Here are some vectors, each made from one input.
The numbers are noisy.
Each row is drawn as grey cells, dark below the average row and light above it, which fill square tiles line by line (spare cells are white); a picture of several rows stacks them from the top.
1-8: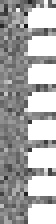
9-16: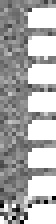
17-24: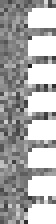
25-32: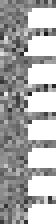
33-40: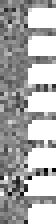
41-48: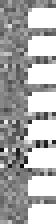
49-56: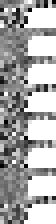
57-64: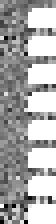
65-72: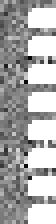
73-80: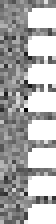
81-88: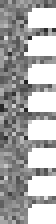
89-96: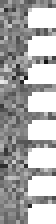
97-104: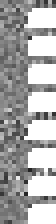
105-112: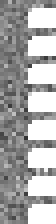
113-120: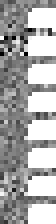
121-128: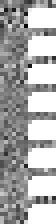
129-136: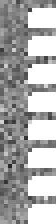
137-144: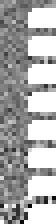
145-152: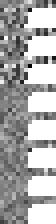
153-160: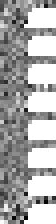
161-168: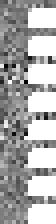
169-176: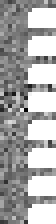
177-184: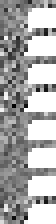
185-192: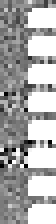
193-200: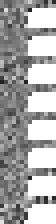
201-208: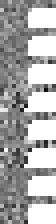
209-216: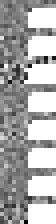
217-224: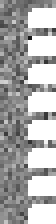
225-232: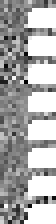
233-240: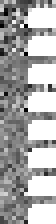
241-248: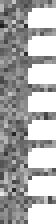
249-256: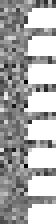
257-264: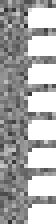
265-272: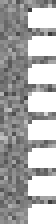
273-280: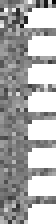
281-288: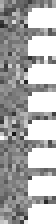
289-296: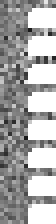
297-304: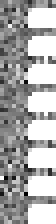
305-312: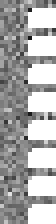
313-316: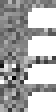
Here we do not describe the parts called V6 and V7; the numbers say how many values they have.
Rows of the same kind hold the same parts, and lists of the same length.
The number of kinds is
3.
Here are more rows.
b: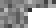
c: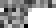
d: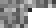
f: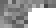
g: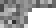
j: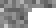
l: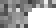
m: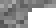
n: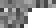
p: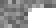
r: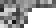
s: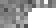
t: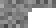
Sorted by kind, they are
b, d, m, n, t
c, f, j, p
g, l, r, s

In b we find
a point on a 13-point circle and a value of V6.
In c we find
a true/false value and a value of V7.
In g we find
a node of a 9-node tree.
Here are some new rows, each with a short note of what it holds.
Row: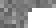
a point on a 13-point circle and a value of V6
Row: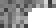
a node of a 9-node tree
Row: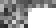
a point on a 13-point circle and a value of V6
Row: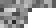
a node of a 9-node tree
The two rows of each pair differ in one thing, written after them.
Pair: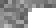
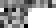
the value of V7
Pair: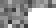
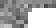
the true/false value
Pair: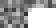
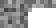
the value of V7
